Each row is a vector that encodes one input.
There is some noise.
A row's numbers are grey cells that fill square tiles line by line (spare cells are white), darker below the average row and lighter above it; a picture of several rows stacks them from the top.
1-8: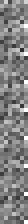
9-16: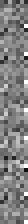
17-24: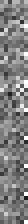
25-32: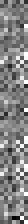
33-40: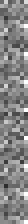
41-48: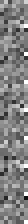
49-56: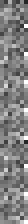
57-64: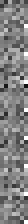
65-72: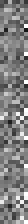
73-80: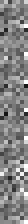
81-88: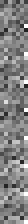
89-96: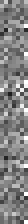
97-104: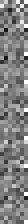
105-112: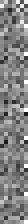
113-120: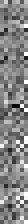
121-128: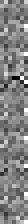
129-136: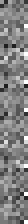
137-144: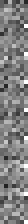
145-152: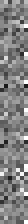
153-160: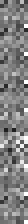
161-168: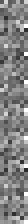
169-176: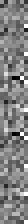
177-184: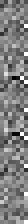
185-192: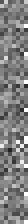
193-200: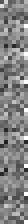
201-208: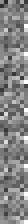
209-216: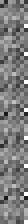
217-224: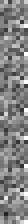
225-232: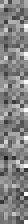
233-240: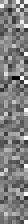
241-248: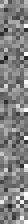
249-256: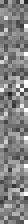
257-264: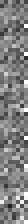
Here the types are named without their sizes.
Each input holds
a true/false value, together with either a fixed value, or a point on each of two lines.
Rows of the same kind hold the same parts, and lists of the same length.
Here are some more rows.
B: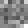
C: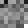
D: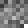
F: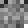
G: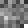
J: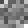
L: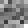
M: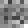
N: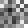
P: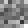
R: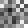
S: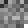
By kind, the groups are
B, C, D, F, G, J, L, M, P, S
N, R

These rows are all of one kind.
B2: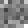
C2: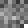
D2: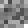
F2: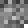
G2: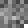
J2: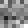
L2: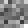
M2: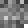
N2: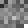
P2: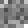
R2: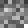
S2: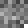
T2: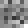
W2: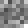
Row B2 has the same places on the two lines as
C2, G2, P2 and S2.
